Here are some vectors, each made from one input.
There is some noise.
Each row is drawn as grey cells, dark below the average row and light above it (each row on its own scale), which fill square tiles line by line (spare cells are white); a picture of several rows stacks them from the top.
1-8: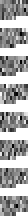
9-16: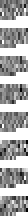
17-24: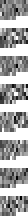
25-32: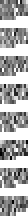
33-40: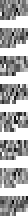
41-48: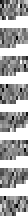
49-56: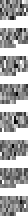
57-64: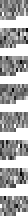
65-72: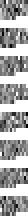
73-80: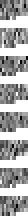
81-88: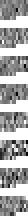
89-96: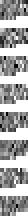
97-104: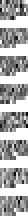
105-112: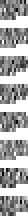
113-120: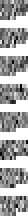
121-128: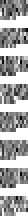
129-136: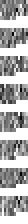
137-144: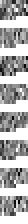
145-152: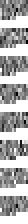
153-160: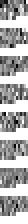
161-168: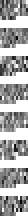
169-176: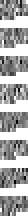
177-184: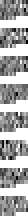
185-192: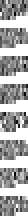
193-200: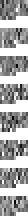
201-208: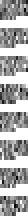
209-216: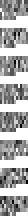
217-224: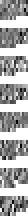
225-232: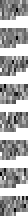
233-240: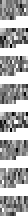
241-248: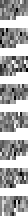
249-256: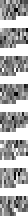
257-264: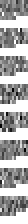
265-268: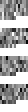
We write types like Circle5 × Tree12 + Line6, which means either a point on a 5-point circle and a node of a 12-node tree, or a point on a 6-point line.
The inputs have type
(Bool × Bool × Bool × Bool + Unit) × Line10.
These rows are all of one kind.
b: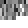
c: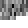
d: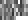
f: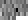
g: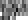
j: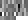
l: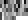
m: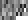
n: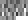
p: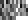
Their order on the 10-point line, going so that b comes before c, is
p, m, d, n, j, l, b, f, g, c.
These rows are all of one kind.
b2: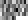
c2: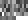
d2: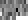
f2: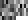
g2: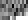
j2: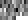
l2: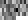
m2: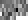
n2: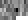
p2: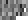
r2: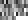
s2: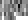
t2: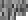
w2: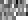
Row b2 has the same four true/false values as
d2, m2, t2 and w2.
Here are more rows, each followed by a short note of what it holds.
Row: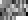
a point on a 10-point line
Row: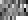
a point on a 10-point line
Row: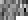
a point on a 10-point line
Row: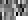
a point on a 10-point line and four true/false values
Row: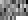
a point on a 10-point line
